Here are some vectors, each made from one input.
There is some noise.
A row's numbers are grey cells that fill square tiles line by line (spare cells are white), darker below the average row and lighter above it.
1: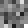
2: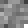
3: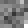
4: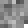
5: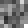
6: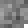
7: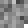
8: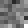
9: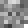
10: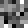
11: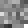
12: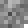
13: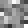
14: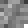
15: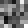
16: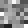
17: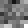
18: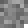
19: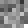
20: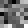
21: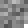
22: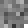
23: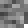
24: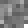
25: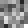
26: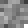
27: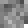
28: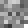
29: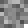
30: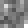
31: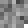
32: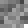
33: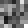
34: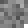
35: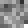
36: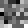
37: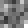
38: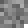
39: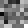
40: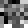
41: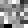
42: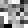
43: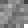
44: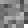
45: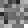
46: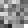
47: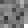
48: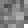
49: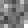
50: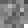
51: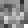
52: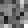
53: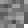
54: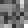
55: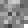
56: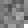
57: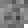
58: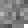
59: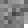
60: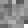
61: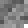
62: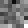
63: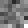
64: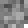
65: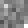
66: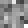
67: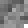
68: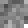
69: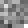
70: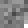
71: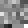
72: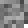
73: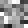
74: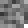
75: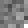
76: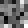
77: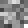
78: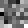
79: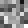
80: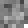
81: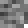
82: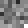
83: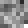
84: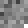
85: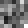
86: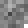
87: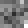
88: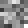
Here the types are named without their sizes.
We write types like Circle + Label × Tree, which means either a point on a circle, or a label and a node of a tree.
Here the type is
Label + Line.
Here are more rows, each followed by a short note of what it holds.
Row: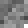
a point on a line
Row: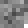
a label
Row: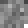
a label
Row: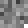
a point on a line
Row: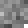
a label
